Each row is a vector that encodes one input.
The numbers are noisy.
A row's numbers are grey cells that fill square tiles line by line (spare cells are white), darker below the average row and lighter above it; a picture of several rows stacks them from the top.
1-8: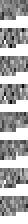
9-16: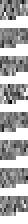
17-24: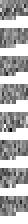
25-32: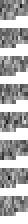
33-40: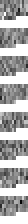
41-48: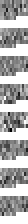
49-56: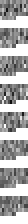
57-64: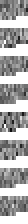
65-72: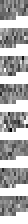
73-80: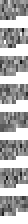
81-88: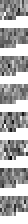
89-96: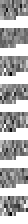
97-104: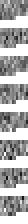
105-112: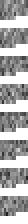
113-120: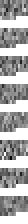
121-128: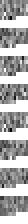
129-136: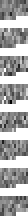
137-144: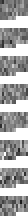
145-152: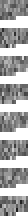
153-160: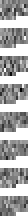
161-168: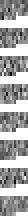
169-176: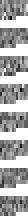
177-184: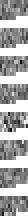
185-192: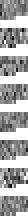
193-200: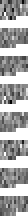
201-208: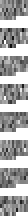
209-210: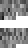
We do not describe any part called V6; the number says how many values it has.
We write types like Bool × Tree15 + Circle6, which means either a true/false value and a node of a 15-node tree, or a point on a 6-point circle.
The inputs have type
List3(Line4) × V6.
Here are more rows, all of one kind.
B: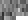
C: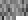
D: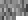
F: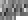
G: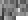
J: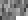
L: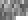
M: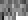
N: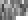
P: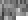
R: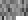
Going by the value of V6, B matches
G, M and P.
